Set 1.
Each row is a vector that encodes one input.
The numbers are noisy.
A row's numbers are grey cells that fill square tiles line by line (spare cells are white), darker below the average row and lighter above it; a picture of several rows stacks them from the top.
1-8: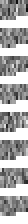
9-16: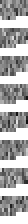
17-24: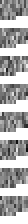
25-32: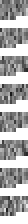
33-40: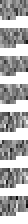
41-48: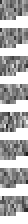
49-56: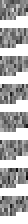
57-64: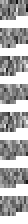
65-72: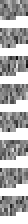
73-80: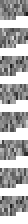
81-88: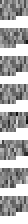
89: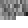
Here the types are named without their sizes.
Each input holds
a point on a line.
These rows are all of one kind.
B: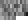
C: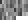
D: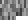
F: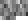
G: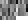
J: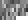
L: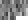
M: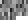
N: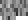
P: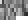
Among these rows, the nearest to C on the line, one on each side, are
D and J.
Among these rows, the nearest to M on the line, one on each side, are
L and P.
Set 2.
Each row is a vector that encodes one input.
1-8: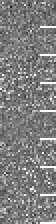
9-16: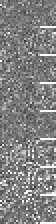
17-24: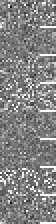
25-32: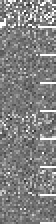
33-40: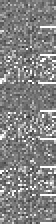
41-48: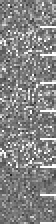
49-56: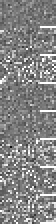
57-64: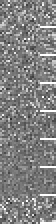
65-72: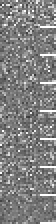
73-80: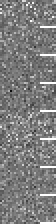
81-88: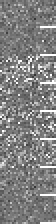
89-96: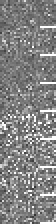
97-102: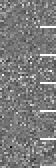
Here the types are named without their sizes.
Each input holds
either a point on a circle, or a fixed value.
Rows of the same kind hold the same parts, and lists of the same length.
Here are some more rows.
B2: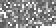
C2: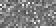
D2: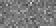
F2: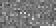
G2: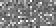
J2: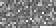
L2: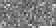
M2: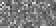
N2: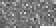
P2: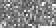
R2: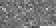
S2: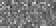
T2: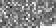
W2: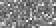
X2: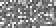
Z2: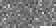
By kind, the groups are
B2, C2, D2, F2, G2, J2, L2, N2, P2, R2, W2, X2, Z2
M2, S2, T2

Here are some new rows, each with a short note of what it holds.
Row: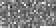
a fixed value
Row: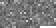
a point on a circle
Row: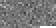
a point on a circle
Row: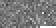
a point on a circle
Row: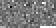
a fixed value
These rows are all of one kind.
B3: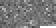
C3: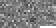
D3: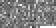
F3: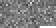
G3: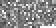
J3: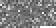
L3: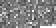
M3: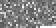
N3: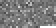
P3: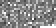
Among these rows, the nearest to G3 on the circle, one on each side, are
D3 and P3.
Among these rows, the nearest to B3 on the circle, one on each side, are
L3 and N3.
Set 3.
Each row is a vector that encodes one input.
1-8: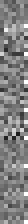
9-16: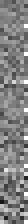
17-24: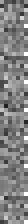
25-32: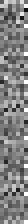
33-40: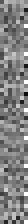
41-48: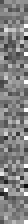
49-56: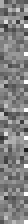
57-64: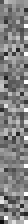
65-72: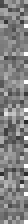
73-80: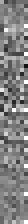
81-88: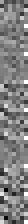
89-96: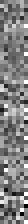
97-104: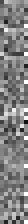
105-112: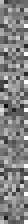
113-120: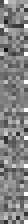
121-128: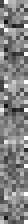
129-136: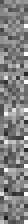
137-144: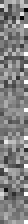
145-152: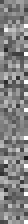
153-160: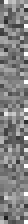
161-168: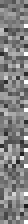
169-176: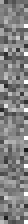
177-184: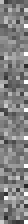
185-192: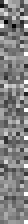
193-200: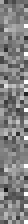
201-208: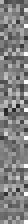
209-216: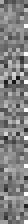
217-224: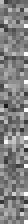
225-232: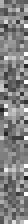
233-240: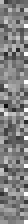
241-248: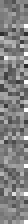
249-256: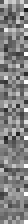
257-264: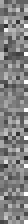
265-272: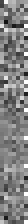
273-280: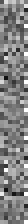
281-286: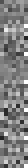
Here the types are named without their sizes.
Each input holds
a point on a line.
